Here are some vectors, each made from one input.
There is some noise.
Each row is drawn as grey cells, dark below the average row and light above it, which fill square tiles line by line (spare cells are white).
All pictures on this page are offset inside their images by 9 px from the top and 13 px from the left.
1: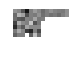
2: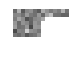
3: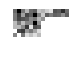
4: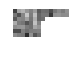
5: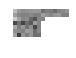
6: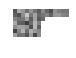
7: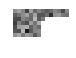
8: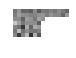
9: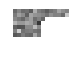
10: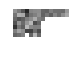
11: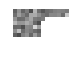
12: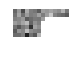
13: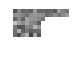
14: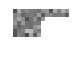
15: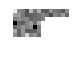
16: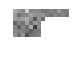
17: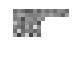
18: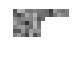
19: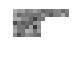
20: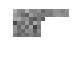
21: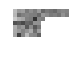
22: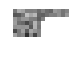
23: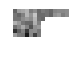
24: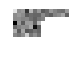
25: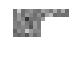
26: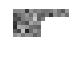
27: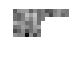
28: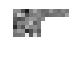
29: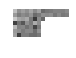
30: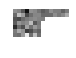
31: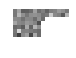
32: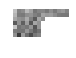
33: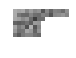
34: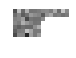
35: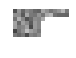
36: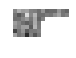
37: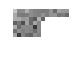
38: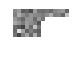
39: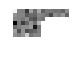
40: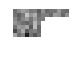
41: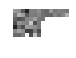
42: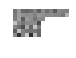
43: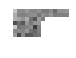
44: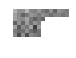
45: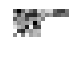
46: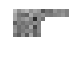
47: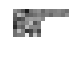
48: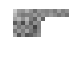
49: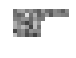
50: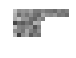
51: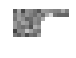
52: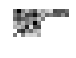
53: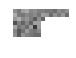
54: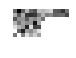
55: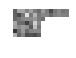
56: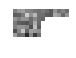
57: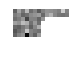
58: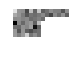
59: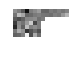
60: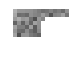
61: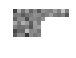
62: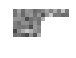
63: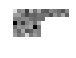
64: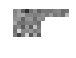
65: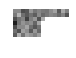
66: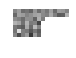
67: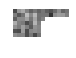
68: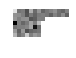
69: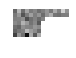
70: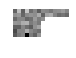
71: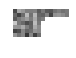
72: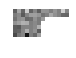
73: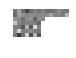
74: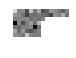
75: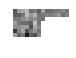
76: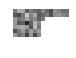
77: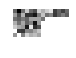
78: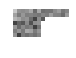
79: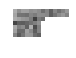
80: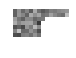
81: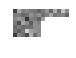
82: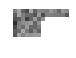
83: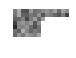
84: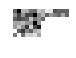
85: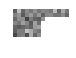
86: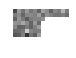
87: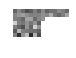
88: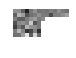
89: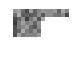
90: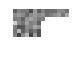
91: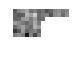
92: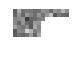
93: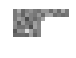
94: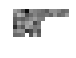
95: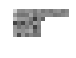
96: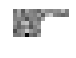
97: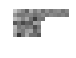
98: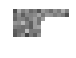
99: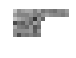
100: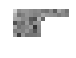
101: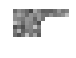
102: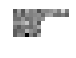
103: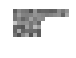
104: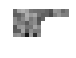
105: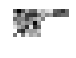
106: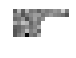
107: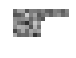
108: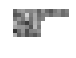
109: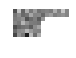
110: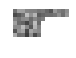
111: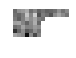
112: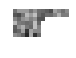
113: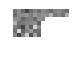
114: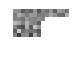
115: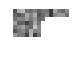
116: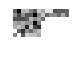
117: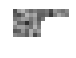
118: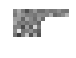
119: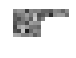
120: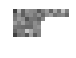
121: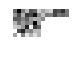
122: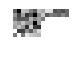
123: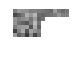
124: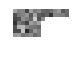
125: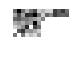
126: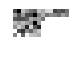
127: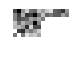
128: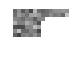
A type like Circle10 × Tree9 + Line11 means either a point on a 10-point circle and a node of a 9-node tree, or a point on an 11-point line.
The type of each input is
(Bool × Bool × Bool + Unit) × Label4 + Line4.
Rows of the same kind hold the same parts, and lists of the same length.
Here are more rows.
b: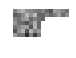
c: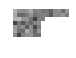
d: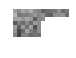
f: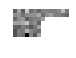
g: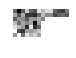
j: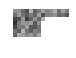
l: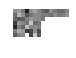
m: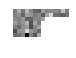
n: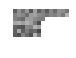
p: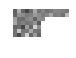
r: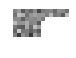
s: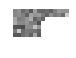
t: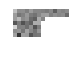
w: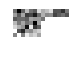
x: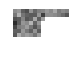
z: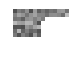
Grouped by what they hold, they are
b, c, d, f, m, n, p, r, s, t, z
g, w
j, l, x

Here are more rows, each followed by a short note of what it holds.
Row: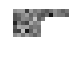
one of 4 labels
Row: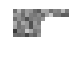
one of 4 labels and three true/false values
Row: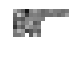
one of 4 labels
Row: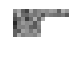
one of 4 labels
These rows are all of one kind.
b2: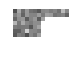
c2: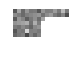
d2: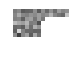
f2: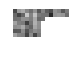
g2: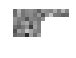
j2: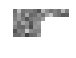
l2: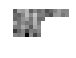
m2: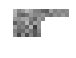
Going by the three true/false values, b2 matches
c2 and f2.
